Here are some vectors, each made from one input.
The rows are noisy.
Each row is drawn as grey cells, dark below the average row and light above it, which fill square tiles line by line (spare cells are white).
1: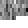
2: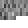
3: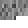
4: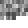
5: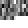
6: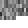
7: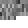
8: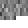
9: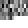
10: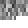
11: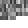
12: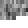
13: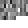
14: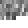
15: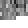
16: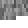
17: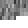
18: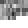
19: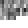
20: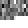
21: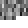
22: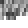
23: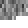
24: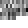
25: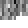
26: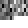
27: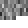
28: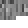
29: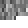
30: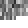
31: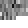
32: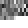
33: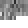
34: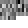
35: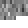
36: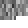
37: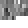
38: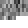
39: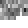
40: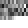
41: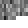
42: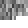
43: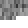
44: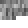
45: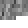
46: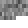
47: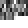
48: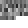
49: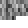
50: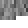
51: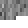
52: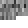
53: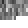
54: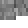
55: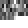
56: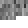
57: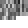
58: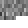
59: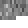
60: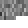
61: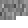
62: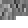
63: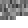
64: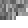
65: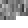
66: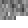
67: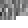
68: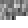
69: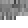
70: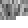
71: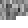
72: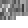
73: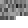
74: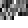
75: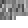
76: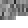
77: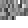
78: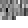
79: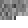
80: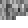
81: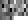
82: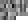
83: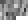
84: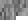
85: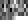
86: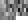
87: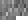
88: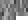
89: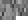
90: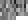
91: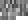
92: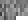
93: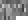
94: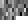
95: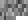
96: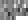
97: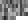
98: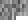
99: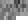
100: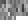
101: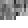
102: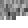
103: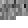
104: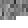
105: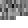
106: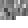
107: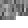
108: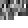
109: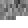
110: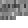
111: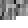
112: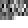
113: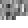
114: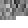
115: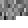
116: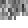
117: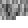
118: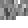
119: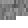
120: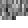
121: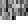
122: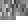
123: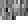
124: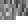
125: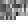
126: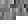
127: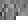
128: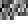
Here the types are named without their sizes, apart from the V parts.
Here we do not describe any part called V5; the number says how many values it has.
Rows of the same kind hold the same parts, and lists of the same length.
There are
3 kinds of row.
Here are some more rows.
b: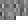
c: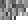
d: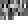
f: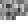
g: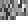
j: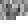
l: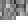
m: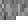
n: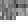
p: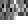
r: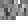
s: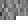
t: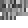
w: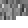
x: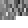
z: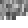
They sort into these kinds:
b, c, l, m, n, s, t, w, x
d, p
f, g, j, r, z

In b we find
a node of a tree and four true/false values.
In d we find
a point on a line.
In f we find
a node of a tree and a value of V5.
